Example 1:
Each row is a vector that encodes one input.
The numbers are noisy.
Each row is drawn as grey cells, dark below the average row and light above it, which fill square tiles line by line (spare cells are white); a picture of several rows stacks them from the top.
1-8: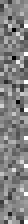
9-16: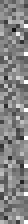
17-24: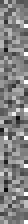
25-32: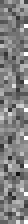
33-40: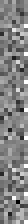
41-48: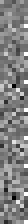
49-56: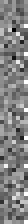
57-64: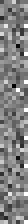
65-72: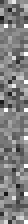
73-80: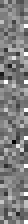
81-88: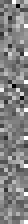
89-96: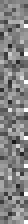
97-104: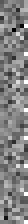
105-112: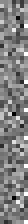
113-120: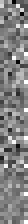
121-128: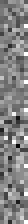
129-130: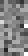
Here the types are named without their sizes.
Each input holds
a label, together with either a fixed value, or a node of a tree.
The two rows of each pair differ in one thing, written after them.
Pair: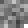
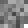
the node of the tree
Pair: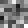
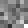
the node of the tree
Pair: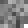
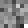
the label
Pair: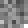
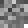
the label
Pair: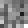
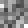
the label
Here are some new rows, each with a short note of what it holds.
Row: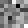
a label
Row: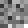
a label
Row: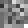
a label
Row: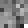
a label and a node of a tree
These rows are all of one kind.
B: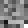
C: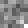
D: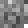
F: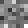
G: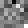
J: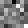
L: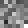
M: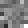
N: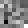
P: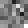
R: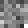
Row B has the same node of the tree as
J and M.
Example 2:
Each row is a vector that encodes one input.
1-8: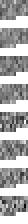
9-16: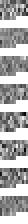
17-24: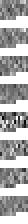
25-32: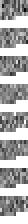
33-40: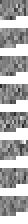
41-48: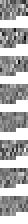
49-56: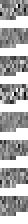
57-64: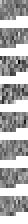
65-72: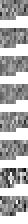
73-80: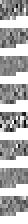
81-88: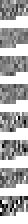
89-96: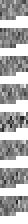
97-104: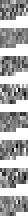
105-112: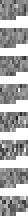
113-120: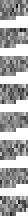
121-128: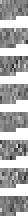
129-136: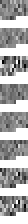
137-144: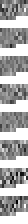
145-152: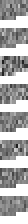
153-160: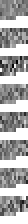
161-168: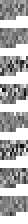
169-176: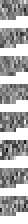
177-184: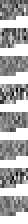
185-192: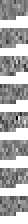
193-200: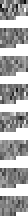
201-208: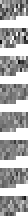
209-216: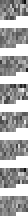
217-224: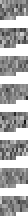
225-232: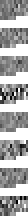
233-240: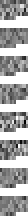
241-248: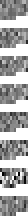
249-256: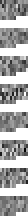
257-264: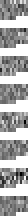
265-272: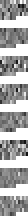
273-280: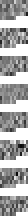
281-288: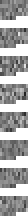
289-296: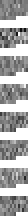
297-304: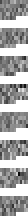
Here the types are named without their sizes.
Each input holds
a list of points on a line.
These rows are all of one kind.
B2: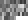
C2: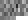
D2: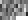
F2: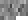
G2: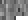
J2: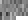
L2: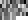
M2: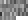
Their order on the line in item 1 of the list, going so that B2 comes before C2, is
G2, B2, C2, M2, J2, L2, F2, D2.
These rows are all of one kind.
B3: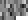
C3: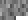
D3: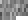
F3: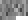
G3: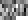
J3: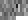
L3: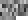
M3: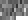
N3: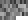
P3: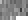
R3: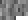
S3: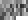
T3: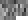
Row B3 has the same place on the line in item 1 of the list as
C3, M3 and T3.
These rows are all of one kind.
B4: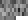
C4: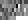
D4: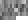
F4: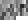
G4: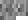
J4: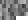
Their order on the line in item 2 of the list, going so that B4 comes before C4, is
J4, B4, G4, F4, D4, C4.
